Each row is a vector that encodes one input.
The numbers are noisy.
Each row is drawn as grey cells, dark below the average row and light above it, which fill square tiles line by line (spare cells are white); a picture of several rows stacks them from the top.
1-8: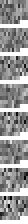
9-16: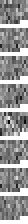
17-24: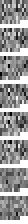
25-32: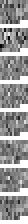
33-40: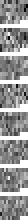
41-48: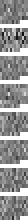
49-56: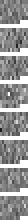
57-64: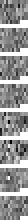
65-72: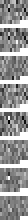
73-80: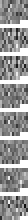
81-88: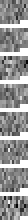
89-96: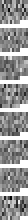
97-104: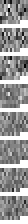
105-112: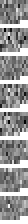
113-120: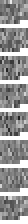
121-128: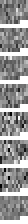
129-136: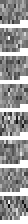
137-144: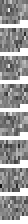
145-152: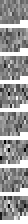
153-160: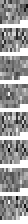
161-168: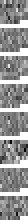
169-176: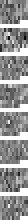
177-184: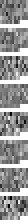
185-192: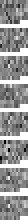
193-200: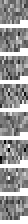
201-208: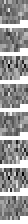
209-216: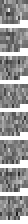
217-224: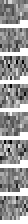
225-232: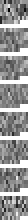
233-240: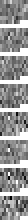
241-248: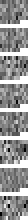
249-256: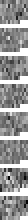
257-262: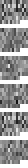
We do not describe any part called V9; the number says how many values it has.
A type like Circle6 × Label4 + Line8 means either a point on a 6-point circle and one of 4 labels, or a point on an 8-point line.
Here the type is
(Bool × Line5 × V9 + Line7) × Line7.
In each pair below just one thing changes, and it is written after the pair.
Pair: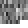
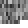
the value of V9
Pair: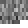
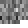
the place on the 5-point line
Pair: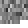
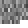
the place on the 5-point line
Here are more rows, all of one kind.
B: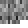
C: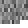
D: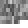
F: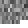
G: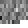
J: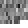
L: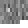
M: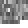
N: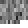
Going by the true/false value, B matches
D and F.
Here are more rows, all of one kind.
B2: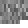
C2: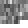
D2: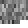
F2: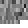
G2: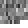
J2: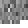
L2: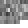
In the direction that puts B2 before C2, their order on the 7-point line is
D2, F2, J2, B2, L2, C2, G2.
